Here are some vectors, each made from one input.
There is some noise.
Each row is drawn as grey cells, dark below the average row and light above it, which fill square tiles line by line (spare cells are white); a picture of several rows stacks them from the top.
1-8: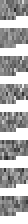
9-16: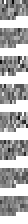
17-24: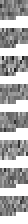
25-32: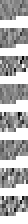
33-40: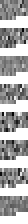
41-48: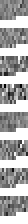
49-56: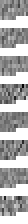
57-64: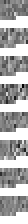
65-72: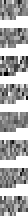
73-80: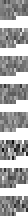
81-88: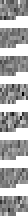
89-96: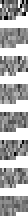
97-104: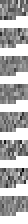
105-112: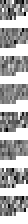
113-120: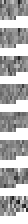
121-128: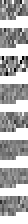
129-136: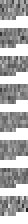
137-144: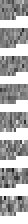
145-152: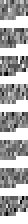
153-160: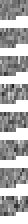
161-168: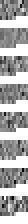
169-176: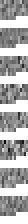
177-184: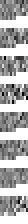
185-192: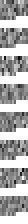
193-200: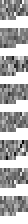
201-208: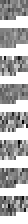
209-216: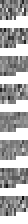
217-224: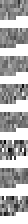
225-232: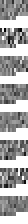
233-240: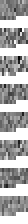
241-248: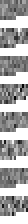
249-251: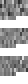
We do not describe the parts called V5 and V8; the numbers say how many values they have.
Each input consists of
either a true/false value, a value of V5 and a value of V8, or a list of up to two points on a 4-point line.
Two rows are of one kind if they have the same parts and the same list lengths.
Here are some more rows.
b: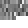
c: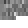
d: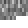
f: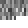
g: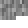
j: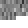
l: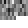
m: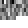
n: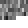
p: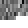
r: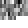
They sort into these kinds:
b, c, l, n
d
f, m
g, j, p, r

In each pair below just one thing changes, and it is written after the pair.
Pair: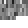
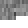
the value of V8
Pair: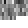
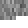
the value of V5
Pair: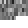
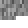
the value of V5
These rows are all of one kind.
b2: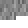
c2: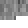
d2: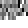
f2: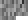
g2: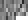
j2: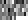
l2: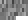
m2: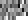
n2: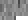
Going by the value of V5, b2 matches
c2, g2 and n2.
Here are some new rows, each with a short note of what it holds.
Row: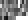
a list of one item
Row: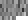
a true/false value, a value of V5 and a value of V8
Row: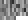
the empty list
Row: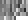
the empty list
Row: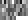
a list of one item
